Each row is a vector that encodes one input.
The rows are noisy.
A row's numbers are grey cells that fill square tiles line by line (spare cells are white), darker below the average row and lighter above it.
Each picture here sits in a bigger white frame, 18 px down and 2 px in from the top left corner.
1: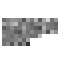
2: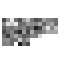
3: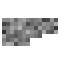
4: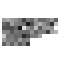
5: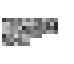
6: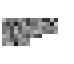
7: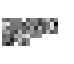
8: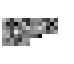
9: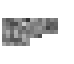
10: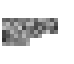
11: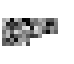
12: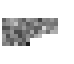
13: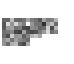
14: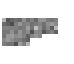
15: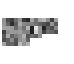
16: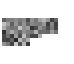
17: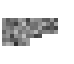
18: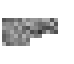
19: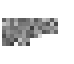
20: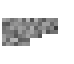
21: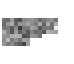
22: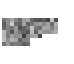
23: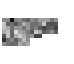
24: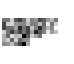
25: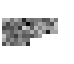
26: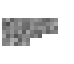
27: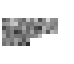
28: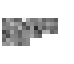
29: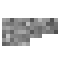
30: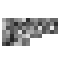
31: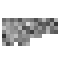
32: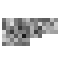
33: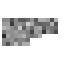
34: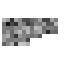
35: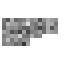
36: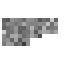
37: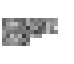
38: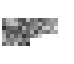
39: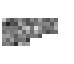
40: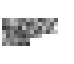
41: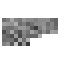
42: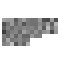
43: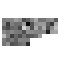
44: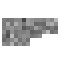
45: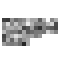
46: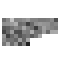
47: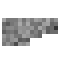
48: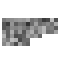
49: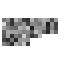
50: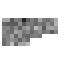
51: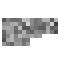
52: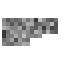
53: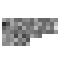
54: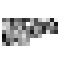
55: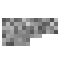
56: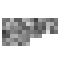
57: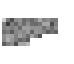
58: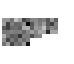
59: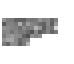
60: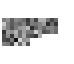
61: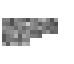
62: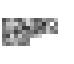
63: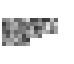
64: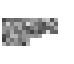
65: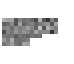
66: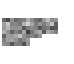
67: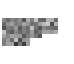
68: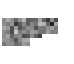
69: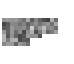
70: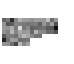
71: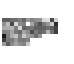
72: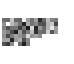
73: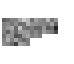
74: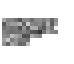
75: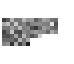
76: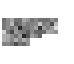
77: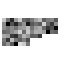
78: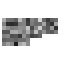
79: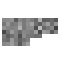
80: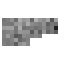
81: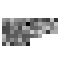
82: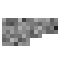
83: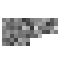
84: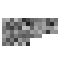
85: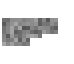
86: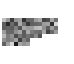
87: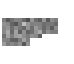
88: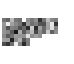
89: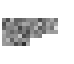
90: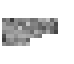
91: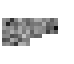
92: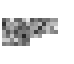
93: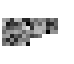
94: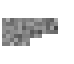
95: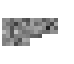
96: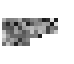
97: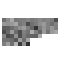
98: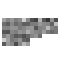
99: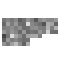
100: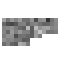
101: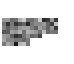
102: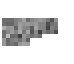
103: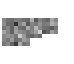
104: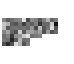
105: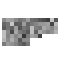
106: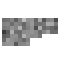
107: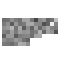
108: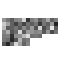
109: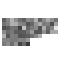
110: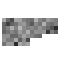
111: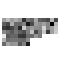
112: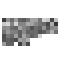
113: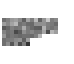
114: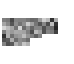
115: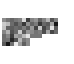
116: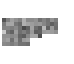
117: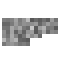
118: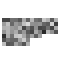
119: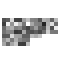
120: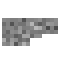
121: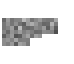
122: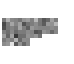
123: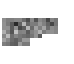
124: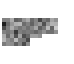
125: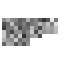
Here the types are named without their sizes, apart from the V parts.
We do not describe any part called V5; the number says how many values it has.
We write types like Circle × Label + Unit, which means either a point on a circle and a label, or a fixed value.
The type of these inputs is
List(Bool × V5).
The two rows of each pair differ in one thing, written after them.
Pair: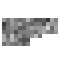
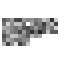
the value of V5 in item 1 of the list
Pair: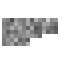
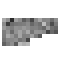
the true/false value in item 1 of the list
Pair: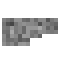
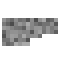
the true/false value in item 1 of the list
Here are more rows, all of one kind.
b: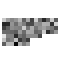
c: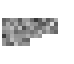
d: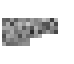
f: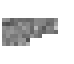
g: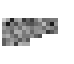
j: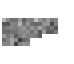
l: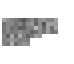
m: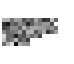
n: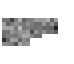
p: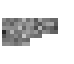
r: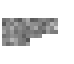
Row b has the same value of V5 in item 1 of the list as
g, j and n.
